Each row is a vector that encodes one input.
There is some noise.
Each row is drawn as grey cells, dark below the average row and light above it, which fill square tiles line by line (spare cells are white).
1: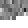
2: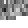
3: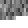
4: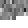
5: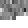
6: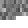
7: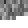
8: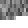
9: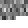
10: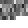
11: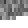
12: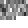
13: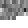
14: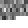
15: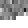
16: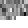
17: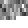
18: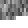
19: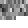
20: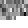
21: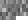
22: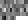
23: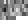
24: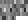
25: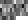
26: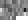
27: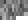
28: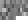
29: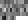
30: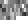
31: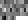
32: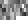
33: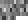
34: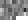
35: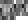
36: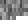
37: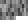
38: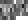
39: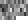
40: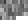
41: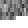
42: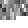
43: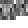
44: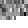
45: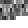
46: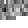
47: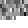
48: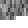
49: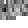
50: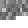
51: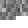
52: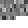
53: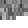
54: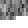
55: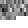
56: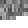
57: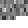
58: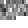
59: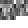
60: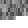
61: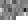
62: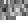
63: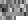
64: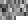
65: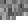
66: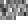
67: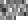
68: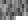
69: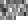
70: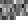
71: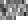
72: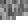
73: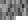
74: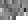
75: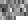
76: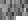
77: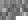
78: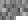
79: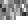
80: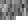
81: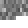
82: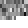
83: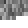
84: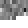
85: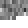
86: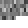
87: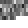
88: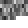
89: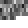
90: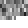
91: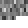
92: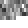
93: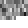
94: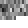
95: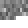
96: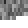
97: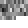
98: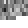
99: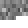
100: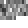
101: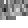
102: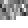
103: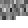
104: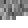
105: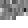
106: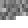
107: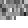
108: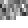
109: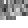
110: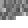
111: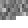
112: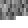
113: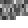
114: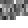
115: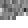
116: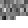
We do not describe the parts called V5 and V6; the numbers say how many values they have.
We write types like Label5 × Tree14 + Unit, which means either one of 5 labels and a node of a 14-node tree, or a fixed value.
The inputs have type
Bool × Line4 × V6 + V5.
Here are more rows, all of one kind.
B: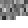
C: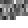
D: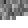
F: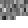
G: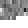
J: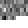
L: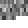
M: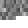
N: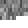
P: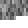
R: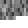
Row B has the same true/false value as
F, G, J and M.
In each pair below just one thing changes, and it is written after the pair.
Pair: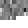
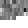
the true/false value
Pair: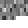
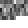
the value of V6
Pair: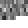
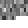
the place on the 4-point line
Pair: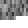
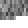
the true/false value
